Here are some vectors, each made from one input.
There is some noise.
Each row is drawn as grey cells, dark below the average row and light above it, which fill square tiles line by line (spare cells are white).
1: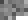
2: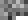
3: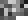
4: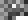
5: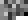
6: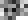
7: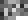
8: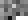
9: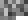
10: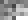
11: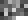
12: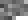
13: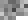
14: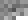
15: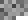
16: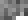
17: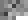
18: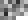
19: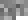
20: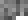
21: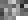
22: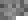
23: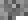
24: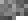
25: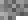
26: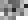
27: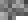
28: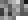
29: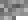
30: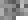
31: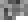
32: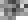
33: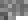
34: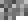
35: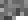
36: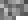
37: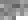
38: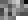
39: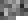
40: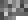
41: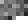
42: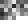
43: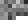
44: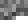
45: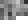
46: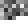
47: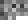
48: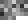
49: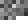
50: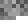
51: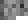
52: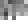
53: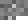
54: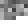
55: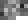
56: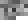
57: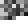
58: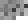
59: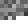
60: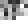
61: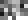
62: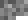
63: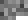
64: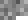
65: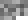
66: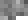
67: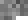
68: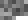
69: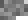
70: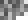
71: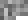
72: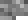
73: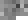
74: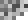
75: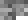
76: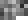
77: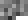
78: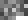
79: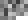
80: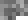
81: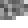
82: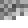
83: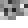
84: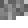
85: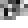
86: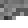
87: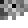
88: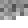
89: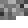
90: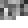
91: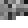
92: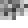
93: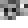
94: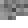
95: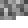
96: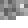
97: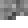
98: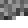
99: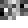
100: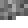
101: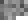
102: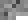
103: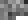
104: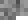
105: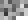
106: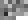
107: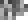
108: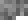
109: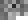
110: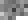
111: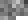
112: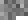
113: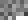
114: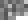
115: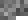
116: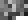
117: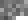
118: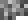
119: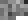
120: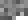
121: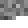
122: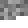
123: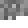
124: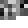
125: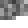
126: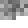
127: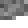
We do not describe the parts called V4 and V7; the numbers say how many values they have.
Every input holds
a true/false value and a value of V7, together with either a point on a 6-point line, or a value of V4.
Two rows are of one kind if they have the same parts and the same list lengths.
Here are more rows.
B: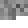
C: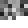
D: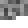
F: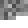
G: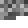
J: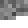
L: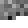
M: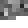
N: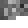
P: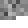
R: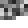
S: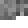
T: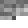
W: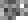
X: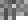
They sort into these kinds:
B, C, G, T, W, X
D, F, J, L, M, N, P, R, S

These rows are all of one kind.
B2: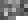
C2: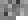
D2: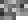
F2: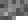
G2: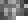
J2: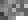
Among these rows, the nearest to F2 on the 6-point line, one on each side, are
B2 and J2.
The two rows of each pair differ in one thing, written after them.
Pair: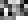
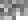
the value of V7
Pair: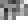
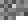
the value of V7
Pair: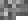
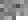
the true/false value
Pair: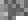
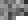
the value of V4
